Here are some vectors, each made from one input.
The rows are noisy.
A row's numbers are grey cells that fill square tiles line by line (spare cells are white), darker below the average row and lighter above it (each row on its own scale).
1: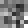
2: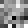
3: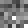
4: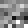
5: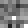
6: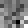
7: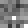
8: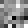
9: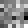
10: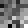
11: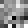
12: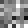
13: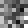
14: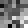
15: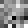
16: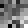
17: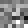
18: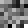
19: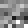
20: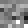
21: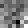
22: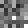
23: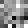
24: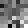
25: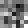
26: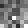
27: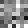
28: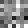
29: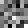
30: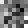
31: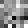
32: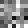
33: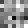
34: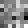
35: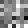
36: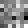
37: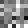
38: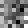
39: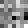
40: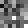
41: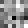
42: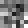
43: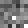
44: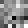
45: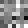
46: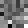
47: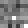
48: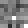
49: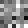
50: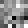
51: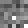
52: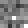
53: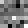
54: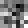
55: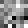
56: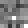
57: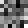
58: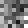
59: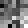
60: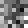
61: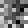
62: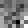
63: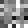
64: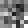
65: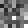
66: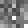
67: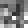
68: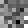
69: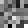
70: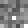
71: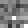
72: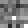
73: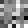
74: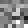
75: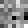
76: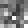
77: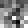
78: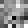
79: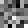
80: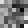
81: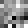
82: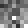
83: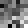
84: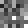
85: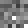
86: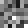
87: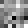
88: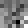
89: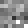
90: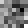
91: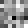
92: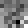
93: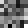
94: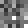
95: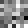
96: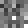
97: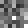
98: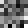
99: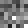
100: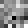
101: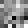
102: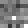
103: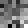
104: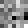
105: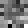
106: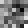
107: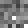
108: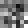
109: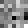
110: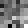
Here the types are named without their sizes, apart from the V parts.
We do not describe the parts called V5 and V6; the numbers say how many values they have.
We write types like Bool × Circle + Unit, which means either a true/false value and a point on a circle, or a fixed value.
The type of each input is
Bool × V5 + Line × V6.
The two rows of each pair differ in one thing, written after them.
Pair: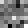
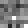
the place on the line
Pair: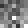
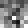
the value of V6
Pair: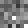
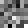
the place on the line
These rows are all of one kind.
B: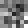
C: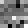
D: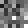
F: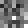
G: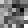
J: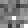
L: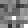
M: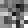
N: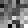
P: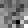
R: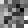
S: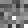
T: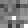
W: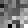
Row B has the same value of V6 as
G, M and R.
